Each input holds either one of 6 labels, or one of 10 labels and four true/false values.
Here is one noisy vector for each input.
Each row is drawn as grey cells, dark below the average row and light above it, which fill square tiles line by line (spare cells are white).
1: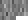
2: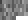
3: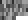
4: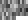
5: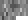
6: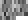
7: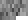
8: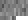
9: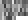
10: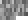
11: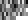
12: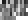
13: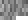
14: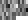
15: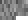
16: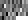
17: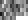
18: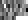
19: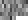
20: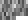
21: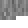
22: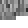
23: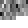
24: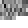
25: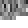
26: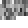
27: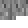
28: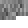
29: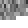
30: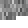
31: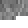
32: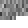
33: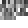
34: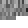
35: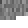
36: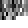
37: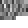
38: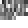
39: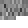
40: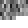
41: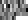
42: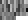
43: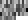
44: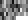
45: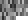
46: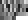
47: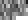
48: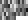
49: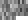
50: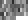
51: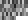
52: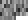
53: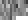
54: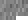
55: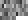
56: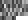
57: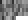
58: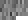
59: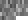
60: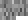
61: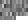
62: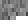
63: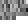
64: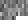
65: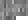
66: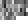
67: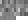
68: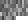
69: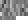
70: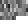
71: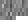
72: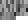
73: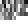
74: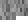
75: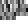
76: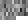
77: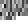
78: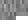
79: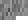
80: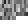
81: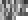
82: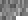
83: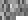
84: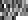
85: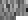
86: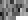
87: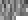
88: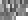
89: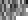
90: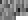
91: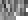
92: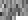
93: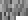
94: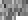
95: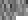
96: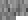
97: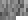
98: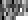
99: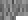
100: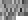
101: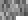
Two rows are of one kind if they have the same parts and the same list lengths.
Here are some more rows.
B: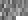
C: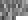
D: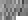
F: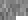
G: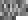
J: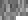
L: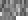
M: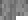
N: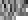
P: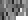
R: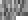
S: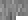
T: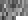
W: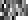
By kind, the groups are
B, C, D, F, G, J, L, M, N, S, T
P, R, W

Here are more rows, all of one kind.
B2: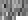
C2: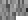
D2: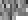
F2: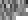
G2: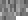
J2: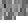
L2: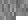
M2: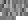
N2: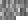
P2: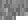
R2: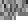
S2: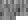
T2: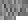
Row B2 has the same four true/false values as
J2 and P2.
